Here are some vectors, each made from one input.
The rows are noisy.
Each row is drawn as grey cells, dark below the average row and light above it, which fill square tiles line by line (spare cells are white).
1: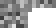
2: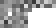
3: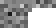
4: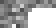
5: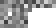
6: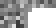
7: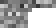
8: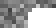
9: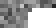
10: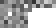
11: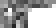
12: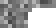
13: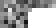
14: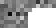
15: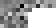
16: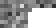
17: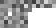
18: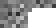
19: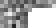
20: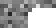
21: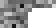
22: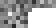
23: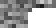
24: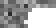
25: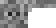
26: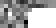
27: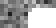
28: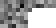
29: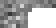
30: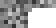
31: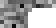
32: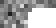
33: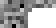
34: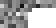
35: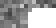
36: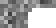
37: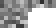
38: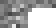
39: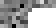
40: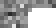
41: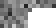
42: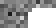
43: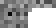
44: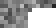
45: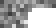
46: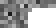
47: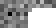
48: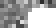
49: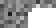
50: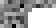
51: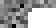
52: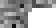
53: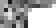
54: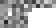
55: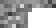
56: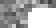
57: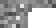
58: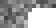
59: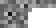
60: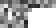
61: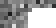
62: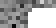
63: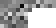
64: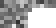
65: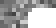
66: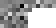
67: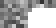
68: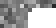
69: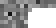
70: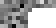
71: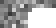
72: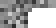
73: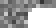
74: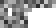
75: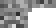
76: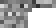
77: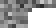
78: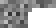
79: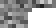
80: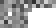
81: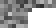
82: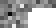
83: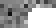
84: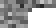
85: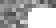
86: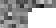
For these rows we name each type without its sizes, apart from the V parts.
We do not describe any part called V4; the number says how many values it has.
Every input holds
a point on a line, together with either a point on a line, or a true/false value and a value of V4.
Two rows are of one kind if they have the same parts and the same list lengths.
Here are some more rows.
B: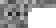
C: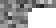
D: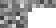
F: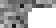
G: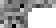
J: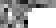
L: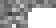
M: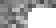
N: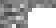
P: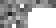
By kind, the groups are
B, D, L, M, N, P
C, F, G, J

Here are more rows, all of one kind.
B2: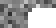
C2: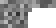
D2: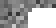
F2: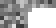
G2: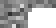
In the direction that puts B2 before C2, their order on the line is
F2, G2, D2, B2, C2.
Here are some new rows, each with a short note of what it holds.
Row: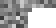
a point on a line, a true/false value and a value of V4
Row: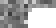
a point on a line, a true/false value and a value of V4
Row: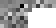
a point on each of two lines
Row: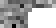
a point on each of two lines
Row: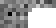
a point on a line, a true/false value and a value of V4
